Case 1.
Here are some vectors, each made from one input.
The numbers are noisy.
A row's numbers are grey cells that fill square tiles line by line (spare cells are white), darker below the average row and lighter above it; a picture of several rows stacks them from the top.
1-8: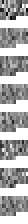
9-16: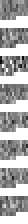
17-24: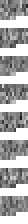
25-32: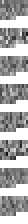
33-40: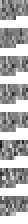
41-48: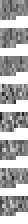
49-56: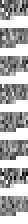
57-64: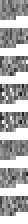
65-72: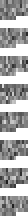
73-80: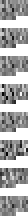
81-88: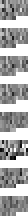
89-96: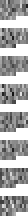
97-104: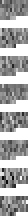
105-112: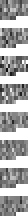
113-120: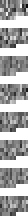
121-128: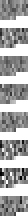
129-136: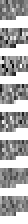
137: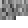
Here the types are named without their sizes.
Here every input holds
a point on a line.
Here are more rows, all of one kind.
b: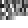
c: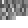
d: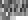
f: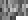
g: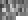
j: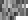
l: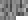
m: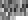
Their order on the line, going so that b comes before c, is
j, f, g, b, c, l, d, m.
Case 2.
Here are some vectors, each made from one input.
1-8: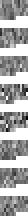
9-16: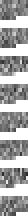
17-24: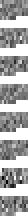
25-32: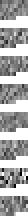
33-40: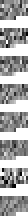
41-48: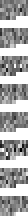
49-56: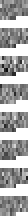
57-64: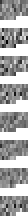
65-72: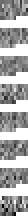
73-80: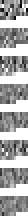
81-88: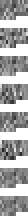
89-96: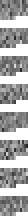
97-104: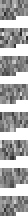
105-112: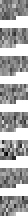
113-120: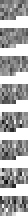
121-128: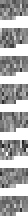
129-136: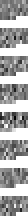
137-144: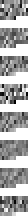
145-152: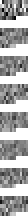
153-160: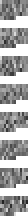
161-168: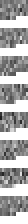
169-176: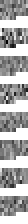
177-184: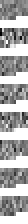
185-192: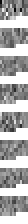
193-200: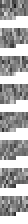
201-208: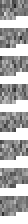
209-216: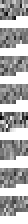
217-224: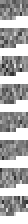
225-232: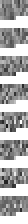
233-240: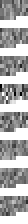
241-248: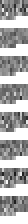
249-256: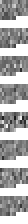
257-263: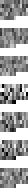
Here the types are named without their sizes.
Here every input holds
four true/false values.
